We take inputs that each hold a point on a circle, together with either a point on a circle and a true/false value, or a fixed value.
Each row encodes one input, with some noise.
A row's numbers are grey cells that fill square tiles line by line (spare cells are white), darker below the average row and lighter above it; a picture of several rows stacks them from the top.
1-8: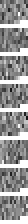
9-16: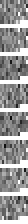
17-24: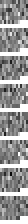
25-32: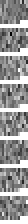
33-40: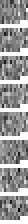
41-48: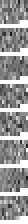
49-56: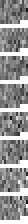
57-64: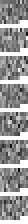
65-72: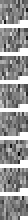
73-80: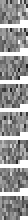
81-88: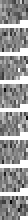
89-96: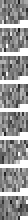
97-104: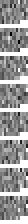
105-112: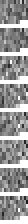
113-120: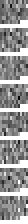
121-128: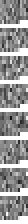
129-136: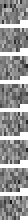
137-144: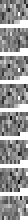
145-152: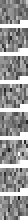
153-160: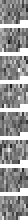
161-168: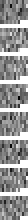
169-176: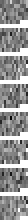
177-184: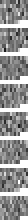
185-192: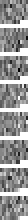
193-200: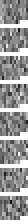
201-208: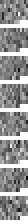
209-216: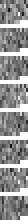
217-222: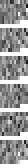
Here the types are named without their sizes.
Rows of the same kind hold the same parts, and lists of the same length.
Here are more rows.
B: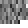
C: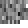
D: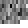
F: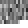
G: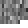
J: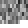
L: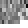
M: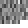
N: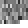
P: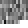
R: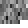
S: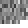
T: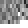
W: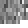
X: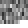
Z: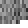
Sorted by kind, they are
B, C, J, L, N, R, T, W, Z
D, F, G, M, P, S, X

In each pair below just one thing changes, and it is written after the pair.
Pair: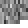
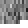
the true/false value
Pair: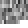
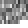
the true/false value
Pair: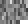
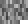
the place on one of the two circles
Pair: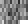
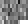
the true/false value
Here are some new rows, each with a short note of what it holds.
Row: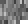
a point on a circle
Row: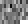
a point on each of two circles and a true/false value
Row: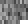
a point on a circle
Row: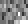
a point on a circle
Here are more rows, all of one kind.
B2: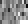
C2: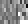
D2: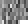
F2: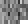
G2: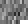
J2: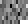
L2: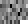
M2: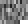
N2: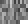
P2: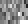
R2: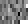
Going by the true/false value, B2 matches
F2 and N2.
